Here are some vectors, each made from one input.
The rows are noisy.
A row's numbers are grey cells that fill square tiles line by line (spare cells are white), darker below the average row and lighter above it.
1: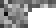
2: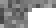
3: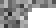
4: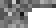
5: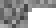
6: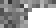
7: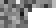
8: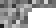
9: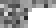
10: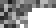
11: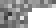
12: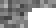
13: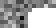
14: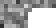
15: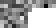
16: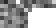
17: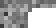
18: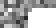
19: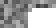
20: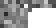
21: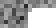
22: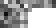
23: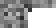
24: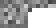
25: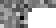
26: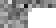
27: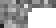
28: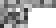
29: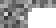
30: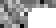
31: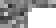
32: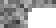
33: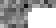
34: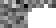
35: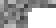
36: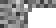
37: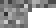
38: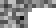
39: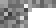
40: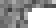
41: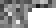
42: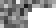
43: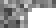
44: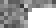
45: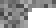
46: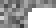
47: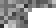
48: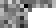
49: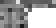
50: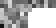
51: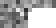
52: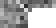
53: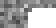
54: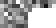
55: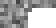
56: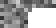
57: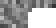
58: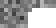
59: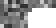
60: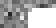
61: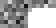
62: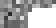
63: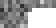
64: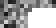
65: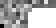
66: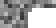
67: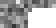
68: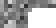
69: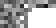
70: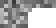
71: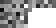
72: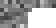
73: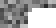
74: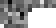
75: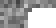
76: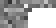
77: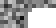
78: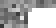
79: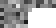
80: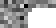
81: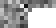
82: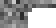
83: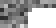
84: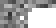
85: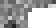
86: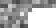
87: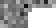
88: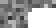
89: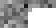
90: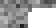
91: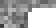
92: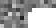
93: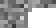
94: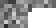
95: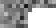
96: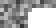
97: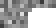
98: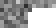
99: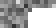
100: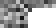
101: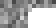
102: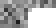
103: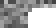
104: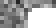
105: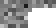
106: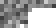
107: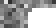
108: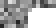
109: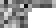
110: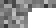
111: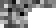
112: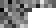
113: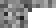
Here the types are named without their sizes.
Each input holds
three true/false values, together with either a label, or a node of a tree.
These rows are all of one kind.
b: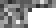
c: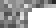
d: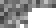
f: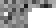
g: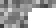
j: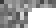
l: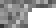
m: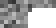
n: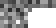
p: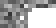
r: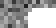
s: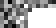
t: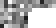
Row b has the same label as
f, g, l and p.
